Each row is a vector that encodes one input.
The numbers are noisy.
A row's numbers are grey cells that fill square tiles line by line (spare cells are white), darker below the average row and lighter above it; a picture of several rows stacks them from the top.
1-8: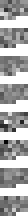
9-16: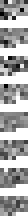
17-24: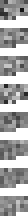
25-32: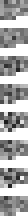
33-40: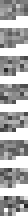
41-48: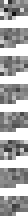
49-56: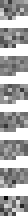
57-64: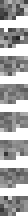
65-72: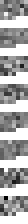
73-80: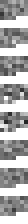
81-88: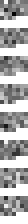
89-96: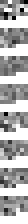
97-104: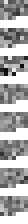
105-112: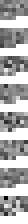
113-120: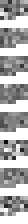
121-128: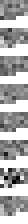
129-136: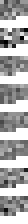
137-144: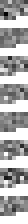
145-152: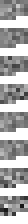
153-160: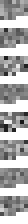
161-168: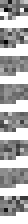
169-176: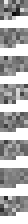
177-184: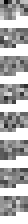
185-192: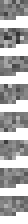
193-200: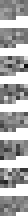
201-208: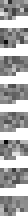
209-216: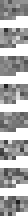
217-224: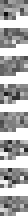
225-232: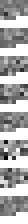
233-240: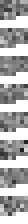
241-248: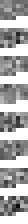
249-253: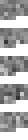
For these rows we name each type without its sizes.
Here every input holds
a list of points on a line.
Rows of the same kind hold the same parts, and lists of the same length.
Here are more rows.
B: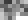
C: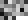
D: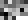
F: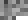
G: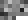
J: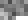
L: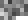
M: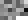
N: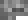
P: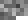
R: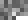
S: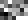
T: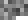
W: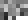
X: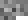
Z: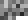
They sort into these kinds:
B, F, J, L
C, D, G, N, P, R, S, T, X
M, W, Z

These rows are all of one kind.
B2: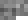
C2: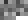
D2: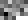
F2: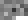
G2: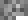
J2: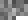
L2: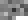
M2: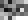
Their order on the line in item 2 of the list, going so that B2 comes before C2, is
B2, M2, G2, J2, D2, L2, F2, C2.
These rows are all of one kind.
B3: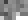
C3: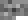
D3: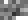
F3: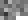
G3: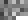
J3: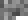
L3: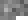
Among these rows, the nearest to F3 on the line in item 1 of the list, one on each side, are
B3 and J3.
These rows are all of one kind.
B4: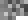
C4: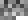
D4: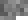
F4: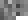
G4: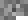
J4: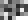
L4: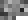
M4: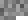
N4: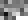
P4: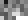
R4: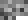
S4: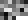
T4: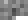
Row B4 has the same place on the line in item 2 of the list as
C4, G4, M4 and N4.
